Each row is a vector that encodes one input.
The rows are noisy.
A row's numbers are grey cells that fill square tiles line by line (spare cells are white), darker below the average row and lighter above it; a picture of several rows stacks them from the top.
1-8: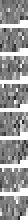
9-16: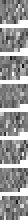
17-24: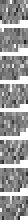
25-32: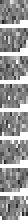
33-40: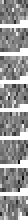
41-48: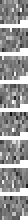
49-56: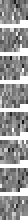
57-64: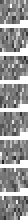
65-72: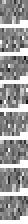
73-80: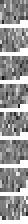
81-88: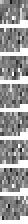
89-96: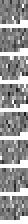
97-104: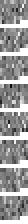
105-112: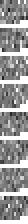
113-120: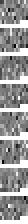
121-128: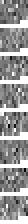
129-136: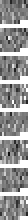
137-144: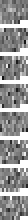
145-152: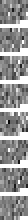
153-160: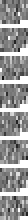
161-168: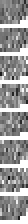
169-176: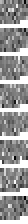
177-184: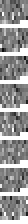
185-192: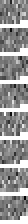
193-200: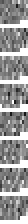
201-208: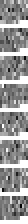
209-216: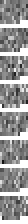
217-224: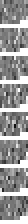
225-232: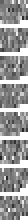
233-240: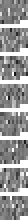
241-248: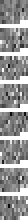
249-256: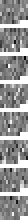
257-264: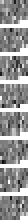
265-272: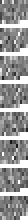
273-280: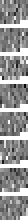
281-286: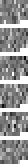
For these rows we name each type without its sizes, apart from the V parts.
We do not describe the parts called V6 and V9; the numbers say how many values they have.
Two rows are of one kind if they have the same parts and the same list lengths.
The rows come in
2 kinds.
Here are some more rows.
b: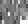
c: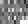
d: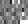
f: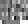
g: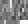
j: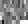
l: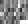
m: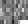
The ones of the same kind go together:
b, d, f
c, g, j, l, m

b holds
a point on a circle, a point on a line, a true/false value and a value of V9.
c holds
a point on a circle, a true/false value, a value of V6 and a value of V9.
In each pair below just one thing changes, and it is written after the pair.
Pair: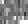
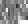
the true/false value
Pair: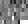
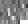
the value of V9
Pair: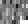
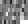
the true/false value
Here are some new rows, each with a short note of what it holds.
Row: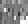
a point on a circle, a point on a line, a true/false value and a value of V9
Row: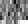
a point on a circle, a point on a line, a true/false value and a value of V9
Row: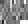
a point on a circle, a true/false value, a value of V6 and a value of V9
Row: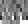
a point on a circle, a point on a line, a true/false value and a value of V9
